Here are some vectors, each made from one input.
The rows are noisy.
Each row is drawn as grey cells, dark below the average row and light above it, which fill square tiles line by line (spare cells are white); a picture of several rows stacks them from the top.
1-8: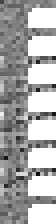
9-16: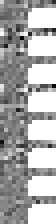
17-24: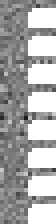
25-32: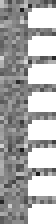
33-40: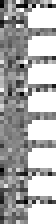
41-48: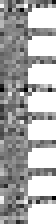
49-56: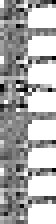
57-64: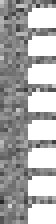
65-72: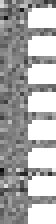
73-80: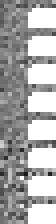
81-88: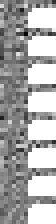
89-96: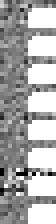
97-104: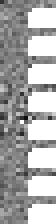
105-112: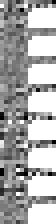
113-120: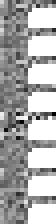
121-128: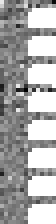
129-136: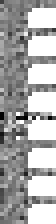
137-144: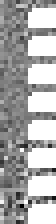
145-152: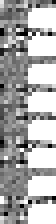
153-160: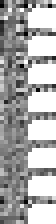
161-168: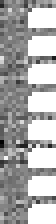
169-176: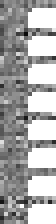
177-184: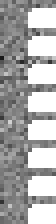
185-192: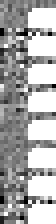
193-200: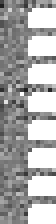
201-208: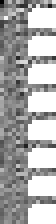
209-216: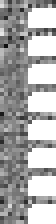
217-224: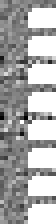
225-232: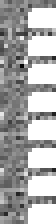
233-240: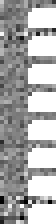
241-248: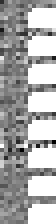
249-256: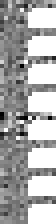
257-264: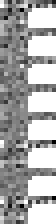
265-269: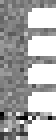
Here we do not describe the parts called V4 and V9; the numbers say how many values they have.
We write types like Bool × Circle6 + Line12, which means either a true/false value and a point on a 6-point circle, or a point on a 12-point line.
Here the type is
Tree10 × (Tree12 + V9) × V4.
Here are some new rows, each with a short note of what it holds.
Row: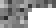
a node of a 10-node tree, a node of a 12-node tree and a value of V4
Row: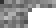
a node of a 10-node tree, a value of V4 and a value of V9
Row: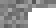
a node of a 10-node tree, a value of V4 and a value of V9
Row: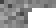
a node of a 10-node tree, a value of V4 and a value of V9
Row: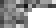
a node of a 10-node tree, a node of a 12-node tree and a value of V4
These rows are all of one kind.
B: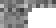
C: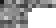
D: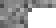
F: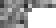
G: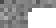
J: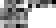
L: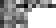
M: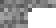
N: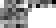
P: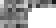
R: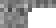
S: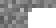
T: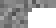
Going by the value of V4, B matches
C, G, M and R.
